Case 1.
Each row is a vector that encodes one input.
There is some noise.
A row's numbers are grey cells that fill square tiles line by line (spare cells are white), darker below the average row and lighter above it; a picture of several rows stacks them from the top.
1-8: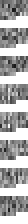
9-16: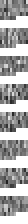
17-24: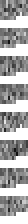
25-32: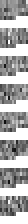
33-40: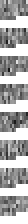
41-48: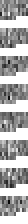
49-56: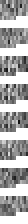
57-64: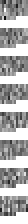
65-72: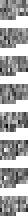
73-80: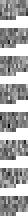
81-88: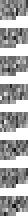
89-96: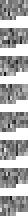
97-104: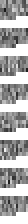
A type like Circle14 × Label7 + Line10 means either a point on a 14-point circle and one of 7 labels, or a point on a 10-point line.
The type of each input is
(Bool × Bool × Bool + Line5) × Line6.
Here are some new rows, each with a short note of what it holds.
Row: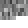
a point on a 6-point line and three true/false values
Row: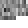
a point on a 5-point line and a point on a 6-point line
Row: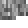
a point on a 5-point line and a point on a 6-point line
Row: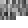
a point on a 5-point line and a point on a 6-point line
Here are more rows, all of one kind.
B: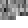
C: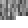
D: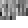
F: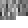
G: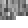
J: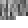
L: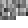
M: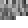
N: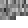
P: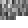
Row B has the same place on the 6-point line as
C, F, G and J.
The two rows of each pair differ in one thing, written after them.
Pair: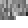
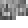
the place on the 6-point line
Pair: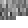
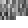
the place on the 6-point line
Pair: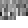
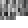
the place on the 6-point line
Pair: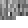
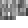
the place on the 6-point line
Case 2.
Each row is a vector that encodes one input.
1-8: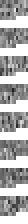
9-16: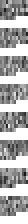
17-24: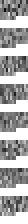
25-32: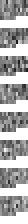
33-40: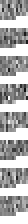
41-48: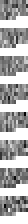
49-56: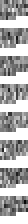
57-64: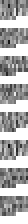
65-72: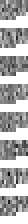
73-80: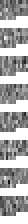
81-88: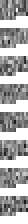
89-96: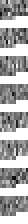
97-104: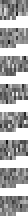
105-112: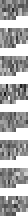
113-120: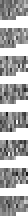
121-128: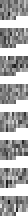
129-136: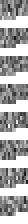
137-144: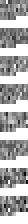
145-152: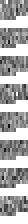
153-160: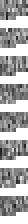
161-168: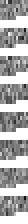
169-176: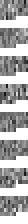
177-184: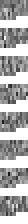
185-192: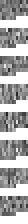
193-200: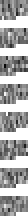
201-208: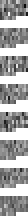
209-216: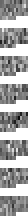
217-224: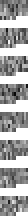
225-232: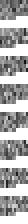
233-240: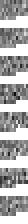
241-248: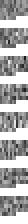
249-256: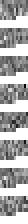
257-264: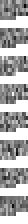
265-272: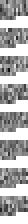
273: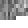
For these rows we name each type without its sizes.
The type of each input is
(Bool × Bool × Bool + Circle) × Circle.
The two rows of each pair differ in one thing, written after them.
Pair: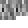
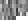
the place on the circle
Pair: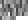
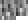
the place on the circle
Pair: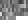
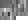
the place on the circle
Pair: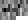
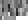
one of the three true/false values
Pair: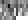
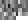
one of the three true/false values
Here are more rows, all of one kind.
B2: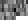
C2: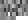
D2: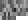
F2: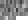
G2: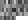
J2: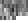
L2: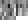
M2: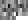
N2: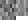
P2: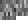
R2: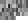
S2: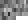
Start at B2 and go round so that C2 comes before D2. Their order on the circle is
B2, F2, C2, N2, J2, M2, L2, S2, R2, G2, D2, P2.
